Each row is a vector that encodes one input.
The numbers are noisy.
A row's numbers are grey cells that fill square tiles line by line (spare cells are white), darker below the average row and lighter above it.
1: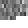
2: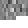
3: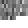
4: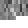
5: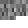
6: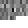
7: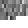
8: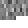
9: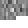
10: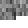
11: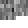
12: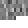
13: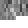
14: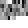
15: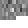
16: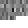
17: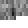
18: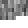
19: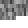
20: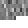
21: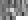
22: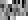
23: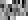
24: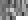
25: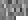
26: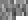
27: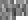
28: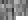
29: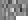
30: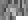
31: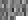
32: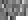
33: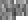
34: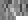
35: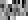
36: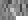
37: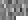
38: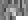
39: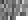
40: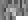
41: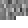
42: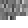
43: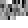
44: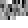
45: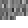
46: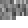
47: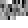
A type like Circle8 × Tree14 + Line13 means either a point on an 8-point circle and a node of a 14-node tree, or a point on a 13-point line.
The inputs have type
List2(Line5).
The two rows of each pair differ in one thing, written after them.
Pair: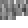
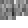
the place on the 5-point line in item 2 of the list
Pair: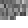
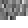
the place on the 5-point line in item 2 of the list
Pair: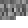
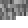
the place on the 5-point line in item 1 of the list
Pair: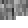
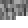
the place on the 5-point line in item 2 of the list
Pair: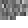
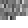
the place on the 5-point line in item 2 of the list
